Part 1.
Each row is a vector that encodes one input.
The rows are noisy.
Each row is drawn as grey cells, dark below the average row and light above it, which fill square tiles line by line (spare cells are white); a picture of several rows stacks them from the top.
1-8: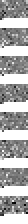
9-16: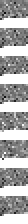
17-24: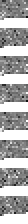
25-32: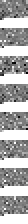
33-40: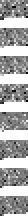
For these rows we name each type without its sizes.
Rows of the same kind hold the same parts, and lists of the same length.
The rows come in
3 kinds.
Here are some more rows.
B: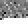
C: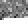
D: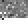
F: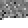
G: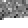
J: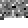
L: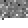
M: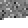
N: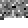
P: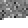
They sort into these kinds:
B, C, F, G, M, P
D, L
J, N

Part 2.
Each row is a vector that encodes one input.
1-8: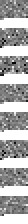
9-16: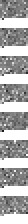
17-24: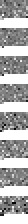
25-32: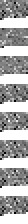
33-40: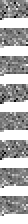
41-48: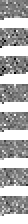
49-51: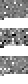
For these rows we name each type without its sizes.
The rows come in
3 kinds.
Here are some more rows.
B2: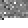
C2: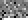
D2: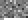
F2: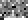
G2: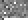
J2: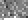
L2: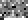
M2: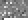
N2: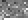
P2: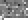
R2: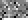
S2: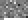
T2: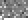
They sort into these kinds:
B2, D2, G2, J2, M2, N2, P2, S2, T2
C2, R2
F2, L2

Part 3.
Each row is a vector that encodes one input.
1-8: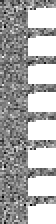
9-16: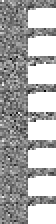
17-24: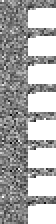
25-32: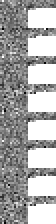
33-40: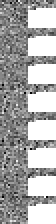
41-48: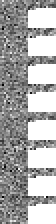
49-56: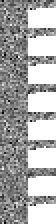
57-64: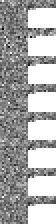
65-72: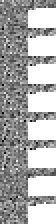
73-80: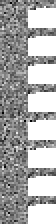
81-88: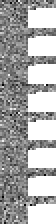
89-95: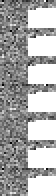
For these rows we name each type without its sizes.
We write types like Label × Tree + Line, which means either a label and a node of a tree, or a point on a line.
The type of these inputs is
Circle + Tree.
